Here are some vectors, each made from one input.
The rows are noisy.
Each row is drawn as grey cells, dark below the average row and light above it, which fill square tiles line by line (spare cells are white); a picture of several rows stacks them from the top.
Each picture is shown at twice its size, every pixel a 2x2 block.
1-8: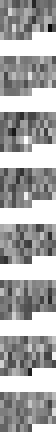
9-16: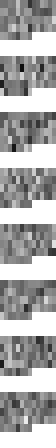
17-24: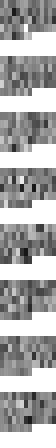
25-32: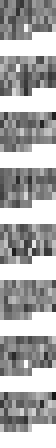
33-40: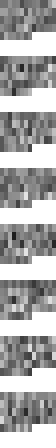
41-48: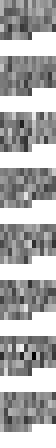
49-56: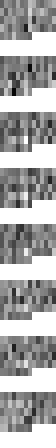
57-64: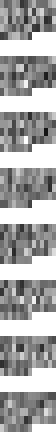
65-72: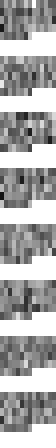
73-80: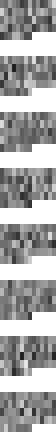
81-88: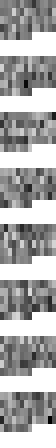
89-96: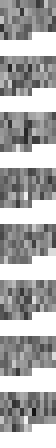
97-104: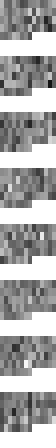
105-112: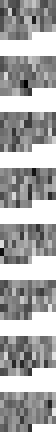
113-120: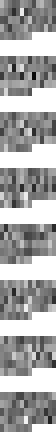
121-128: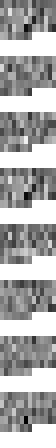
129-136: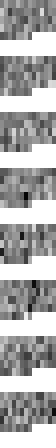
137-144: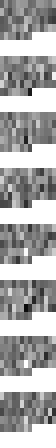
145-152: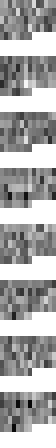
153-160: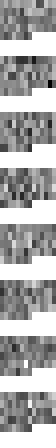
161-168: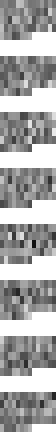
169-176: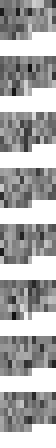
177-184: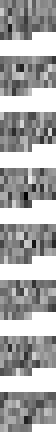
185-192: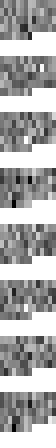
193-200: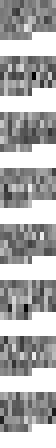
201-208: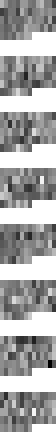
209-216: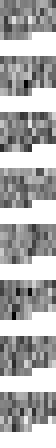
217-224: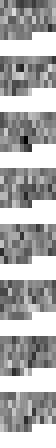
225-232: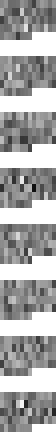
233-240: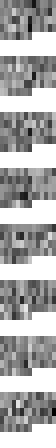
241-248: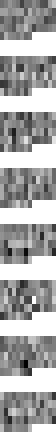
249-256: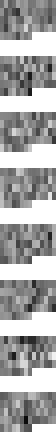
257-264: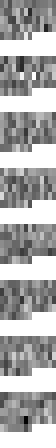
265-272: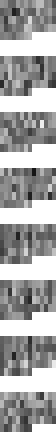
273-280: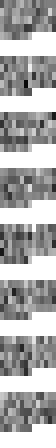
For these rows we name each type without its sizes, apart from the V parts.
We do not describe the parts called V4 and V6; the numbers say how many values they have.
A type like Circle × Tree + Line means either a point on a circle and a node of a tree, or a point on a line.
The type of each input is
(Bool × Bool × Bool + Line) × (Line + V4) × V6.
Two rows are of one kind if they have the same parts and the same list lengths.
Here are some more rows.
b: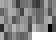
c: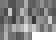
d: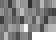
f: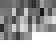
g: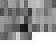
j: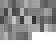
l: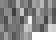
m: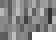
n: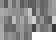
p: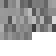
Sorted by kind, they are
b, c, f
d, j, l, n, p
g
m

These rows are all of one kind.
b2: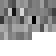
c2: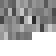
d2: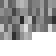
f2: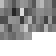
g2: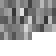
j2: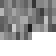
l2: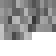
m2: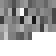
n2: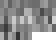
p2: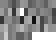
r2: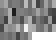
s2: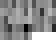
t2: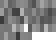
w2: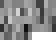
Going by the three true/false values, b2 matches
f2, r2 and t2.
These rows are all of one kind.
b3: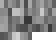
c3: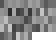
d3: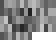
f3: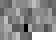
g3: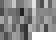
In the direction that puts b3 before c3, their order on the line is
f3, b3, c3, g3, d3.
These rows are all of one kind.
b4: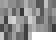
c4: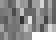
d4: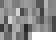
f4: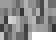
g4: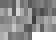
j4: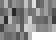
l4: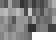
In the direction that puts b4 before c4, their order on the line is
l4, d4, f4, b4, c4, g4, j4.
